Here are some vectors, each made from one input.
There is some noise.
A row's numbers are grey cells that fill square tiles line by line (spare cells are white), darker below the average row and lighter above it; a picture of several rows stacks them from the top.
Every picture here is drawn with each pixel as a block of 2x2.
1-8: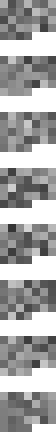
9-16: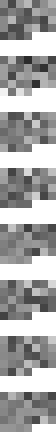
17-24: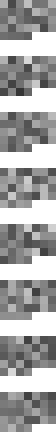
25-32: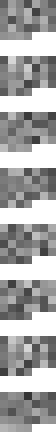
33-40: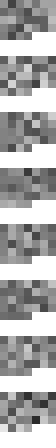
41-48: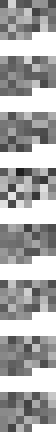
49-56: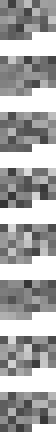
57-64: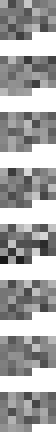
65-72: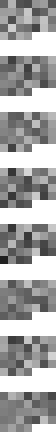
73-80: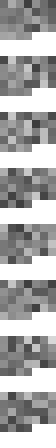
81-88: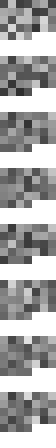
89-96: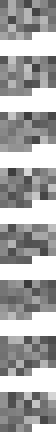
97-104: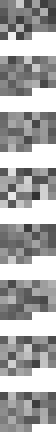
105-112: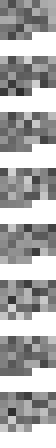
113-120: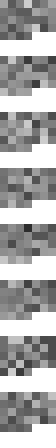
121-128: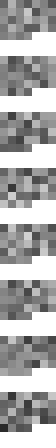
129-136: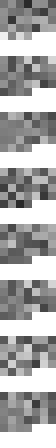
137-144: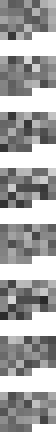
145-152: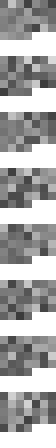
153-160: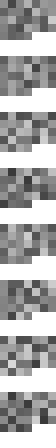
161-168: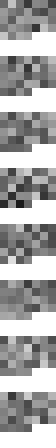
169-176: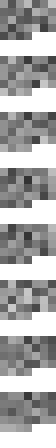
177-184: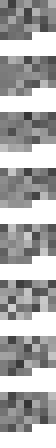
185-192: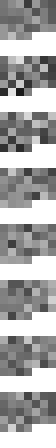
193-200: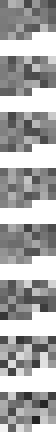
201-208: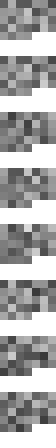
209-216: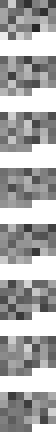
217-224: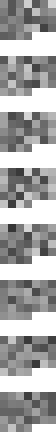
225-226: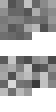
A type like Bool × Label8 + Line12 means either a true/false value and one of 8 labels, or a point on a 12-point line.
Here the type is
Line5 × (Line5 × Line5 + Unit) + Line7 × Tree7.
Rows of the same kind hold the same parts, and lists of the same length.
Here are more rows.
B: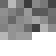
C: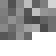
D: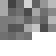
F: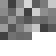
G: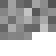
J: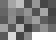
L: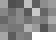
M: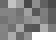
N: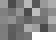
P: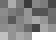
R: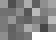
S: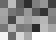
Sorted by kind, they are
B, J, M, P, S
C, D, F, L, N, R
G

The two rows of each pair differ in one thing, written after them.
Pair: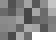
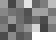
the node of the tree
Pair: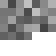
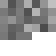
the place on the 7-point line
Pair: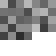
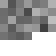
the node of the tree
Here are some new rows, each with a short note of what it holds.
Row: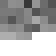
a point on a 5-point line
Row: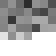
a point on a 5-point line
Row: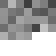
a point on a 5-point line
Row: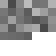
a point on a 7-point line and a node of a 7-node tree
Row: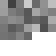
a point on a 7-point line and a node of a 7-node tree
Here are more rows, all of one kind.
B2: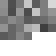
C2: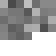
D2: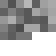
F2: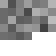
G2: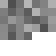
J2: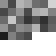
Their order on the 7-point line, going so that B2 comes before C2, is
G2, J2, D2, B2, C2, F2.
